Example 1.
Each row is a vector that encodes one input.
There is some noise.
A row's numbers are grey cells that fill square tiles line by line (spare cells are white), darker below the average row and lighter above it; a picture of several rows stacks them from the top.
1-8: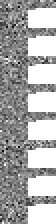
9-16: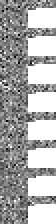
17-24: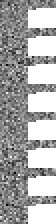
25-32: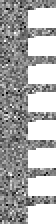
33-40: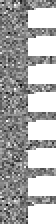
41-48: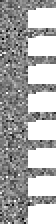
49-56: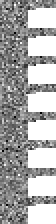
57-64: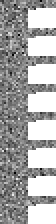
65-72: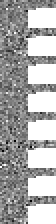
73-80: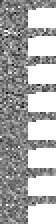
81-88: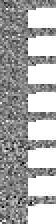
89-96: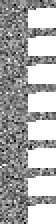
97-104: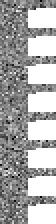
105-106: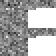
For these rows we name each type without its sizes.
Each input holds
either a point on a circle and a true/false value, or a fixed value, or a node of a tree.
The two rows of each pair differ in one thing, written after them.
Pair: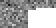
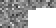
the true/false value
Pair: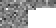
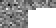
the place on the circle
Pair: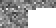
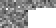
the place on the circle
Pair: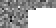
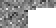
the true/false value
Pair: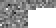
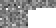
the place on the circle
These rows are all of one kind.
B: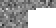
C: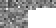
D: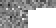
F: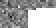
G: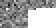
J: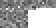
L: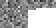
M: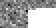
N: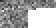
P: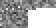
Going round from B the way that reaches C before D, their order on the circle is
B, G, M, J, C, P, F, L, D, N.
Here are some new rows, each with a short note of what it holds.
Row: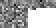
a fixed value
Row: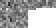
a point on a circle and a true/false value
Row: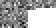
a node of a tree
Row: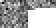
a node of a tree
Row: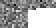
a fixed value
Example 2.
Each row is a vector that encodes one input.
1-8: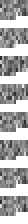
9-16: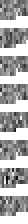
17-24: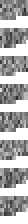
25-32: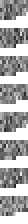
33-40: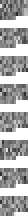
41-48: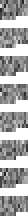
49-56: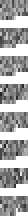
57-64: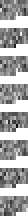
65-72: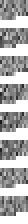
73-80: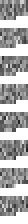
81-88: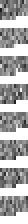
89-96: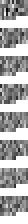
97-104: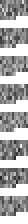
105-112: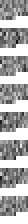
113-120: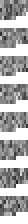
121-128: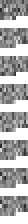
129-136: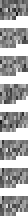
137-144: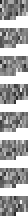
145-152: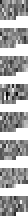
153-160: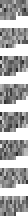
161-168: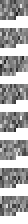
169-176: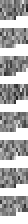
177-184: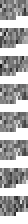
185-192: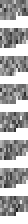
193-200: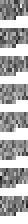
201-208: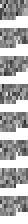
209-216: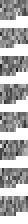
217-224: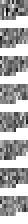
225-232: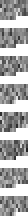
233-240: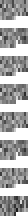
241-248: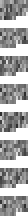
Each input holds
either four true/false values, or a list of up to two points on an 11-point line.
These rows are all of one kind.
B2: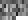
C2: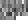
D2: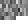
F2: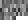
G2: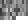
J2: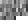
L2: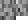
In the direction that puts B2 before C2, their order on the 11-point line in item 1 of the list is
F2, G2, B2, D2, L2, J2, C2.
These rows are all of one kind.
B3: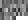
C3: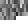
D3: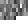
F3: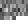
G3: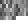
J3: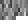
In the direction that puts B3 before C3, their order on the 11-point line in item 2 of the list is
G3, J3, F3, B3, D3, C3.
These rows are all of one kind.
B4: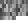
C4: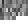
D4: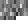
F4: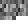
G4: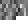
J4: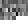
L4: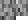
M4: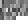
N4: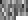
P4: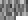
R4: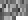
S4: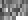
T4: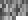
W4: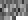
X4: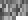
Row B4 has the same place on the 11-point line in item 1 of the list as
F4, R4, T4 and X4.
